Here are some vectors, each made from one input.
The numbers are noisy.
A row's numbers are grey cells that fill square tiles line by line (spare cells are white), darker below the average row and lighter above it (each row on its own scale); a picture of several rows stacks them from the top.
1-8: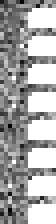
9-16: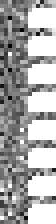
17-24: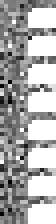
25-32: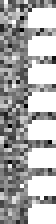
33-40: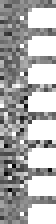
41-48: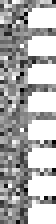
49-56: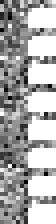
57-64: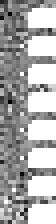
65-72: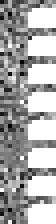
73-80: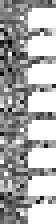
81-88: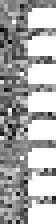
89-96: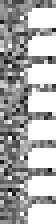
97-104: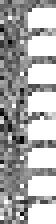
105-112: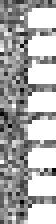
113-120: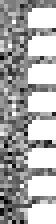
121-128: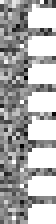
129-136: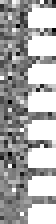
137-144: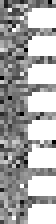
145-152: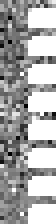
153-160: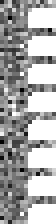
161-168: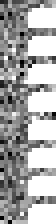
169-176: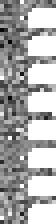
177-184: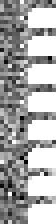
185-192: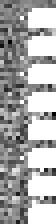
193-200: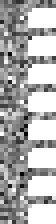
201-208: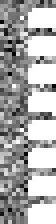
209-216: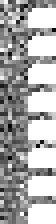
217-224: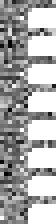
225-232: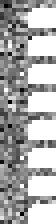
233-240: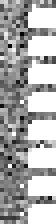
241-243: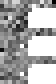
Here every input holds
either a point on a 9-point line, or three true/false values.
